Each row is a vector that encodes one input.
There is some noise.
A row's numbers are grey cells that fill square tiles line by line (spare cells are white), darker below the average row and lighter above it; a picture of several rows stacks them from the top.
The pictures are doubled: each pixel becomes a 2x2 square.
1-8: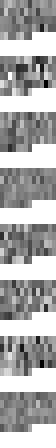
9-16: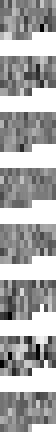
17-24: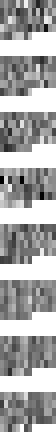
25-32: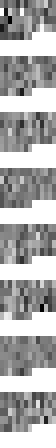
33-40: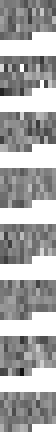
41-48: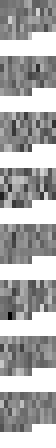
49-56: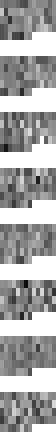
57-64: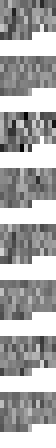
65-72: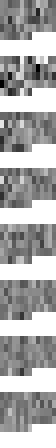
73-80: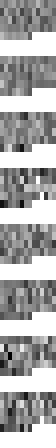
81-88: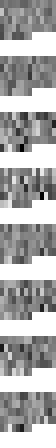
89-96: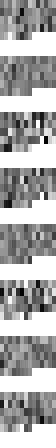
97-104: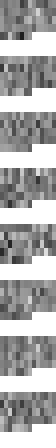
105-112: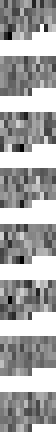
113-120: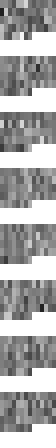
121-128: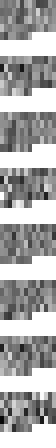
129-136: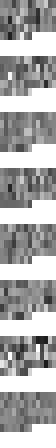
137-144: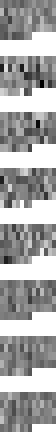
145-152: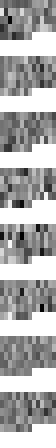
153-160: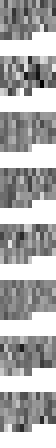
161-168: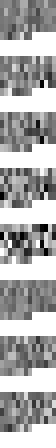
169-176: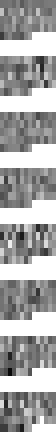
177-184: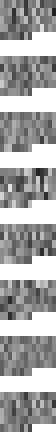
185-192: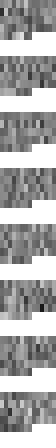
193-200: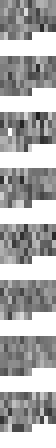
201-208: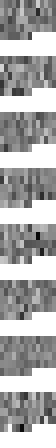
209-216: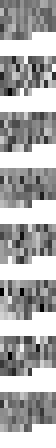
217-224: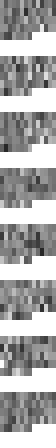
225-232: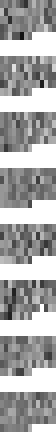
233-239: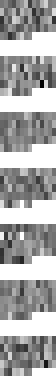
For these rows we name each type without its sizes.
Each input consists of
a point on a line, together with either a point on a circle, or a point on a line and a true/false value.
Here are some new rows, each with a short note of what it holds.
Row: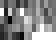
a point on each of two lines and a true/false value
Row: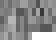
a point on each of two lines and a true/false value
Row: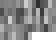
a point on each of two lines and a true/false value
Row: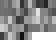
a point on each of two lines and a true/false value
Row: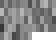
a point on each of two lines and a true/false value
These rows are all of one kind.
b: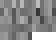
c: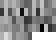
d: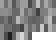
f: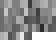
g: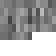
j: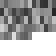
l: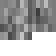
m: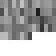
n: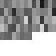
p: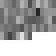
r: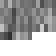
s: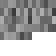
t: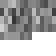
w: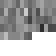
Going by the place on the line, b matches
l, m and n.
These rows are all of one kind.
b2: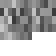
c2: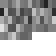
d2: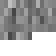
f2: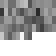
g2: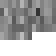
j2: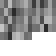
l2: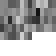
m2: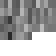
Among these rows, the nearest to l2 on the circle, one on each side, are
c2 and f2.
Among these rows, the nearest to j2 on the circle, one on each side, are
d2 and m2.
